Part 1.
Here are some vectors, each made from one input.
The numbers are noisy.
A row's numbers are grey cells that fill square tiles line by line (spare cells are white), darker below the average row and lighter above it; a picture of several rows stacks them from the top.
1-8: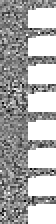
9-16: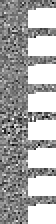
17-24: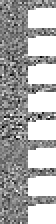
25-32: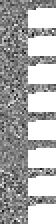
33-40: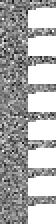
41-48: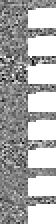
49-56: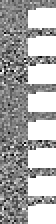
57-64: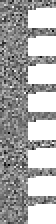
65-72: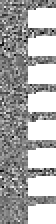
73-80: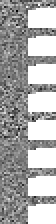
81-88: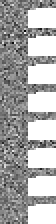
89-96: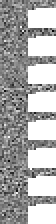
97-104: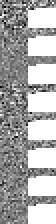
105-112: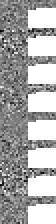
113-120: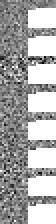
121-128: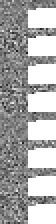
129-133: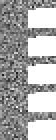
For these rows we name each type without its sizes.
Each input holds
either three true/false values, or a list of points on a circle.
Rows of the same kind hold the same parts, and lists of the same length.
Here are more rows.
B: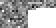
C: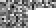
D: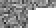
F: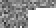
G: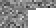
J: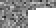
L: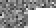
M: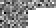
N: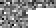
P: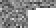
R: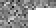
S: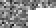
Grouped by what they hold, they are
B, J
C, D, F, G, L, M, P
N, S
R

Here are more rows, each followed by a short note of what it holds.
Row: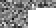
three true/false values
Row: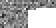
a list of one item
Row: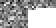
the empty list
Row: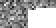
the empty list
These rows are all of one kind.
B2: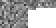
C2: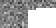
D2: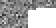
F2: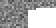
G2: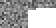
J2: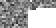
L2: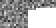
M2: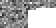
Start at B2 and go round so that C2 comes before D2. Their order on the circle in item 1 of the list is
B2, L2, F2, J2, C2, G2, D2, M2.
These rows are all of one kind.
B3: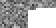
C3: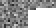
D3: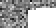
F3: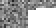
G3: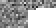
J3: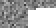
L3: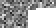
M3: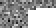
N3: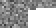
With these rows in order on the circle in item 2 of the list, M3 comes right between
J3 and N3.
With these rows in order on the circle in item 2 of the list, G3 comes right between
D3 and J3.
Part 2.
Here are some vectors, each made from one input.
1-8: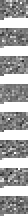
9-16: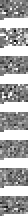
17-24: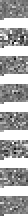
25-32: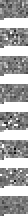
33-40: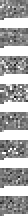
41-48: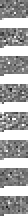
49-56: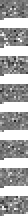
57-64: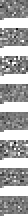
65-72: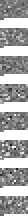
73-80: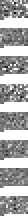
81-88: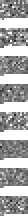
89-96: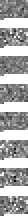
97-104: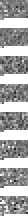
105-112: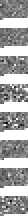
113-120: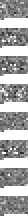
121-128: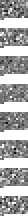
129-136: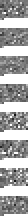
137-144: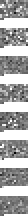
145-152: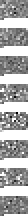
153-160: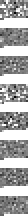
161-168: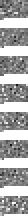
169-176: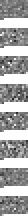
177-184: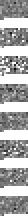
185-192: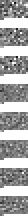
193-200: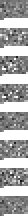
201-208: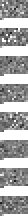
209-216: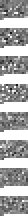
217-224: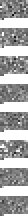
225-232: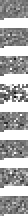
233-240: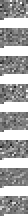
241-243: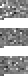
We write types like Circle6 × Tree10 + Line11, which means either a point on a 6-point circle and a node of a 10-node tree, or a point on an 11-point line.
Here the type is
(Bool × Bool × Bool + Circle11) × Circle9 + Unit.
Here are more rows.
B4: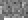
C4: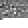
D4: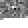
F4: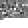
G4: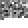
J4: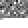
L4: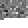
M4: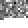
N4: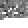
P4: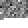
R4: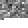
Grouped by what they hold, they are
B4, C4, D4, F4, M4, N4, P4
G4
J4, L4, R4

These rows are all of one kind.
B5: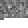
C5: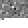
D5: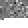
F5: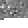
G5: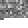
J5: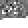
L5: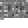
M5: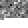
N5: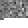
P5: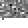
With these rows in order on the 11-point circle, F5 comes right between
B5 and M5.
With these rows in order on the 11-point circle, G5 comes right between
C5 and J5.
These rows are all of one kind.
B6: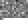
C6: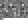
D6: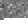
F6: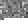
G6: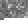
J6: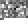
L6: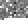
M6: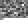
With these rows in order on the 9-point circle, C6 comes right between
B6 and M6.
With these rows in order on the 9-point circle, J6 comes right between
B6 and G6.
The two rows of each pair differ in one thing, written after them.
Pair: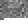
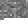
the place on the 9-point circle
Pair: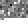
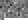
the place on the 11-point circle
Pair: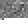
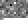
the place on the 9-point circle
